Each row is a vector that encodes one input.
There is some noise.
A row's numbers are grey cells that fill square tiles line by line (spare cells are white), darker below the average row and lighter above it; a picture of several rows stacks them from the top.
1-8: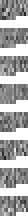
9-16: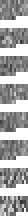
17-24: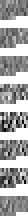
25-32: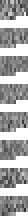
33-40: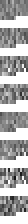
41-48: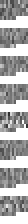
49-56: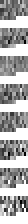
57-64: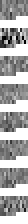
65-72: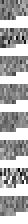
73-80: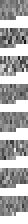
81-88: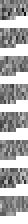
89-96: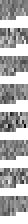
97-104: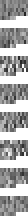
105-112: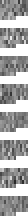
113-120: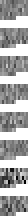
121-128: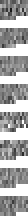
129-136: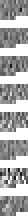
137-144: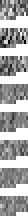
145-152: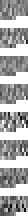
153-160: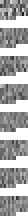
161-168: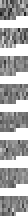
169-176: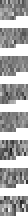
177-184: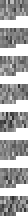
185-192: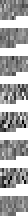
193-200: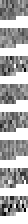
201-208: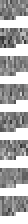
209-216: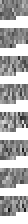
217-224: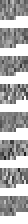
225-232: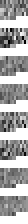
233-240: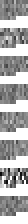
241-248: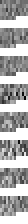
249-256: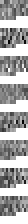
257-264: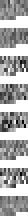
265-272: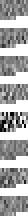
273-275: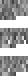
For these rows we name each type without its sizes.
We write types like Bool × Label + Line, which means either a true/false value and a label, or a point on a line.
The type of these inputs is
List(Label + Line) × Tree.
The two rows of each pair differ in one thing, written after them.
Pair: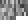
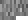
the place on the line in item 2 of the list
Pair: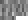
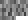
the place on the line in item 2 of the list
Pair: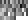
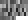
the place on the line in item 1 of the list
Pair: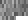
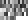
the node of the tree
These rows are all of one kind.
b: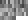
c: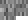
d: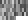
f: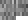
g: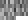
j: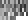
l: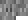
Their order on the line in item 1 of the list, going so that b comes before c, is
l, b, f, c, d, j, g.
